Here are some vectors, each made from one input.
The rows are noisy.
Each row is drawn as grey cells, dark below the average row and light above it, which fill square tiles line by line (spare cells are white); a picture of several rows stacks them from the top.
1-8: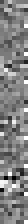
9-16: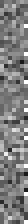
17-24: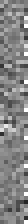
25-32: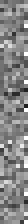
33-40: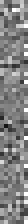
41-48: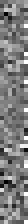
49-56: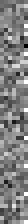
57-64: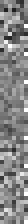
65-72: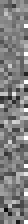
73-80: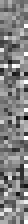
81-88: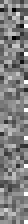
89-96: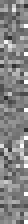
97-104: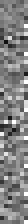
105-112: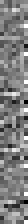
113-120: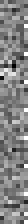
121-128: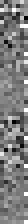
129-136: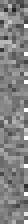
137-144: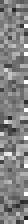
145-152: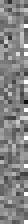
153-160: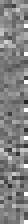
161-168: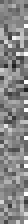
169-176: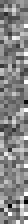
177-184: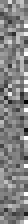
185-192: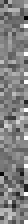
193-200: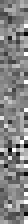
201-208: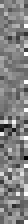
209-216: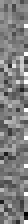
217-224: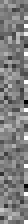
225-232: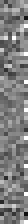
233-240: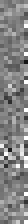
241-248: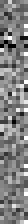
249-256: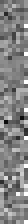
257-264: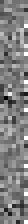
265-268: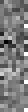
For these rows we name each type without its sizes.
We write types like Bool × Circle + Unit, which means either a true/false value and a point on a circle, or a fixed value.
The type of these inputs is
Bool × (Label + Line).
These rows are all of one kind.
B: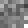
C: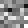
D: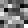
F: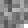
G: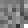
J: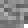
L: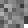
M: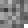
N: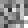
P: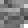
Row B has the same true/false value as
C and N.
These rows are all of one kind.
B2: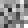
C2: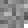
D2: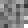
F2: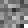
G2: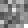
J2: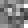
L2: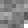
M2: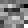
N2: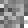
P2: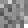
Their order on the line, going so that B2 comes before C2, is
B2, P2, G2, C2, M2, L2, N2, F2, J2, D2.
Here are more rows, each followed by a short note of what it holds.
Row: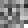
a label and a true/false value
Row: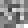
a label and a true/false value
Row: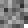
a point on a line and a true/false value
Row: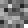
a point on a line and a true/false value
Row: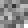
a label and a true/false value
